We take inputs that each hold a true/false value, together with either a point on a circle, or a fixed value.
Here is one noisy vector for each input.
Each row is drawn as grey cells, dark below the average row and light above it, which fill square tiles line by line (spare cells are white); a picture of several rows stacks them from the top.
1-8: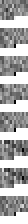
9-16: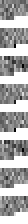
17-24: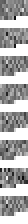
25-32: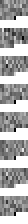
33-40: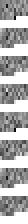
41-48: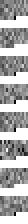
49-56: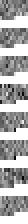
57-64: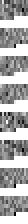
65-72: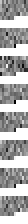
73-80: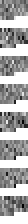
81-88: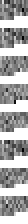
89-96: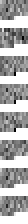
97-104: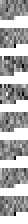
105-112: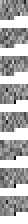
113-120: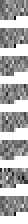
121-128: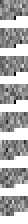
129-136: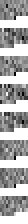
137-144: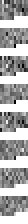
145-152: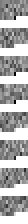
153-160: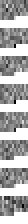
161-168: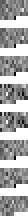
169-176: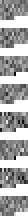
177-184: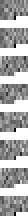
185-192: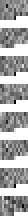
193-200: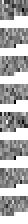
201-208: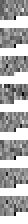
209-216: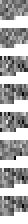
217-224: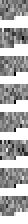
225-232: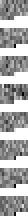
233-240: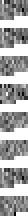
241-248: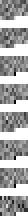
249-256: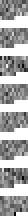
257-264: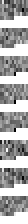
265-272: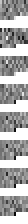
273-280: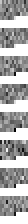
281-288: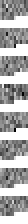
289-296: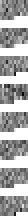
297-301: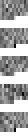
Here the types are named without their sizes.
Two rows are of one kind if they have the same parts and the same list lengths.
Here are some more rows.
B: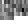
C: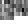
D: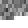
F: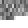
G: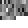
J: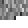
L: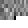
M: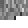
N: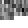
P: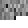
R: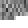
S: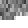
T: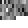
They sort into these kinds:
B, C, G, N, T
D, F, J, L, M, P, R, S

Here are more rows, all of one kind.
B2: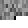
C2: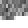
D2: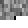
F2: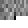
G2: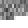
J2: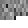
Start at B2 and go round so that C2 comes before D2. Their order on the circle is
B2, J2, F2, C2, G2, D2.
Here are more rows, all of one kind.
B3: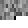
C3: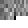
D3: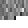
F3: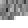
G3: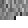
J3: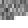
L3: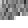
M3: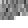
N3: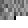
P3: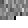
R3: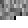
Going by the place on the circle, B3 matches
L3 and M3.
